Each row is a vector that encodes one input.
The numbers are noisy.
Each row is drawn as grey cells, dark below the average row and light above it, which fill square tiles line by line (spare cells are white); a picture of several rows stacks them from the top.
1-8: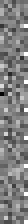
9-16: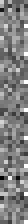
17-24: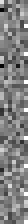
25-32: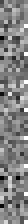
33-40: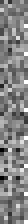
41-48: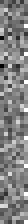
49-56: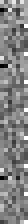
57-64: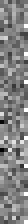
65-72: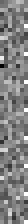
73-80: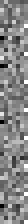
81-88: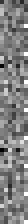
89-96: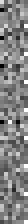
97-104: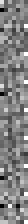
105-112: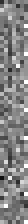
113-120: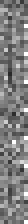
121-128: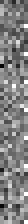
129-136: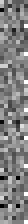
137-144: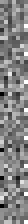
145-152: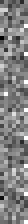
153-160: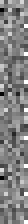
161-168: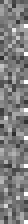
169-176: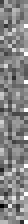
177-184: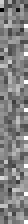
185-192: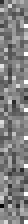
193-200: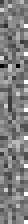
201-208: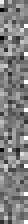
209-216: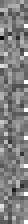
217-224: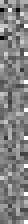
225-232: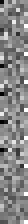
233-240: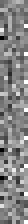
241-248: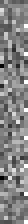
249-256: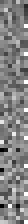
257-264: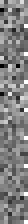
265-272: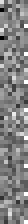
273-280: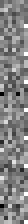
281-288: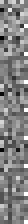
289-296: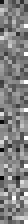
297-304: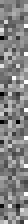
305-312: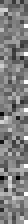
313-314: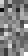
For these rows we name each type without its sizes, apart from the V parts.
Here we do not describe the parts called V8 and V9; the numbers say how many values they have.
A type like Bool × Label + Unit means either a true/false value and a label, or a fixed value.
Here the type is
Bool × Bool × Bool × Bool × ((Tree + V9) × V8 + Unit).
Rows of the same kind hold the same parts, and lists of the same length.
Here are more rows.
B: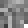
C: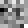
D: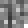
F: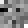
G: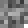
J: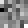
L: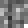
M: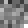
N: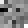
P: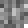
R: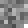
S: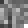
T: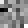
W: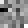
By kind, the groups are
B, D, G, L, P, R
C, F, J, N, T, W
M, S

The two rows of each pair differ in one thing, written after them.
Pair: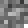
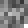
the node of the tree
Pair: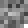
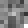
the value of V8
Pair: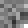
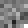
the value of V8
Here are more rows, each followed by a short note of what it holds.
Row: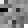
four true/false values
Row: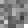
a node of a tree, four true/false values and a value of V8
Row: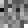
four true/false values
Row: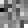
four true/false values
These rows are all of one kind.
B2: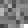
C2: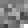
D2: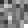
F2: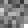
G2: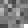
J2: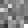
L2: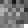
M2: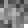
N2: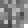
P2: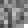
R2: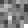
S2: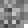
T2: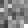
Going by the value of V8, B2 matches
C2 and F2.
